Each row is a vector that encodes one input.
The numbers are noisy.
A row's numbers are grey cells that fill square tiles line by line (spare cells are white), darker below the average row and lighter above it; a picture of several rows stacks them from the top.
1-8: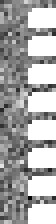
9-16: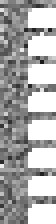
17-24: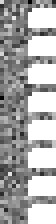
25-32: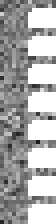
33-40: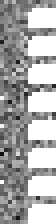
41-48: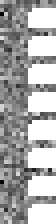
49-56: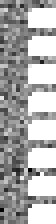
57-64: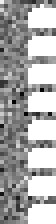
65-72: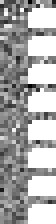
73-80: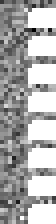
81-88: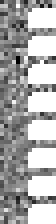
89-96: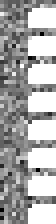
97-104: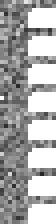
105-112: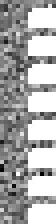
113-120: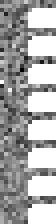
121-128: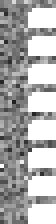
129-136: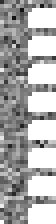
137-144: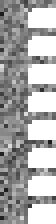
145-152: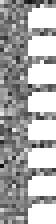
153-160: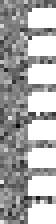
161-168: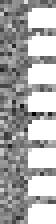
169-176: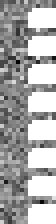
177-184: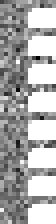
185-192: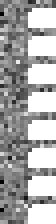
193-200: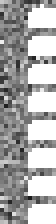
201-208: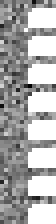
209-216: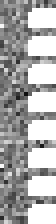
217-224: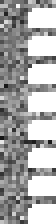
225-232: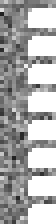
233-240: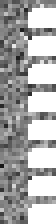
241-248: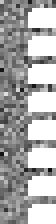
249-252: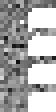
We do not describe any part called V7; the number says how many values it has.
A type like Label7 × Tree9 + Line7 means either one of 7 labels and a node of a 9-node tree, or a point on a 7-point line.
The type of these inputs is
(Bool × V7 + Unit) × Label12.
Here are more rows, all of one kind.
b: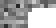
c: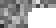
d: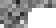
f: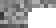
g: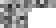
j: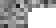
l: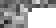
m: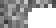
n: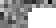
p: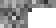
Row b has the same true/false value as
d, g, j and p.
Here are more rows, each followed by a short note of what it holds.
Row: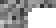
one of 12 labels
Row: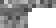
one of 12 labels, a true/false value and a value of V7
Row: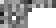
one of 12 labels, a true/false value and a value of V7
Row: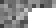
one of 12 labels
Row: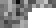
one of 12 labels, a true/false value and a value of V7
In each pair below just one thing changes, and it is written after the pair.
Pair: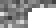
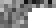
the label
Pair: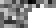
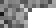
the label
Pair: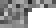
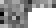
the true/false value
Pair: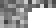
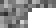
the value of V7
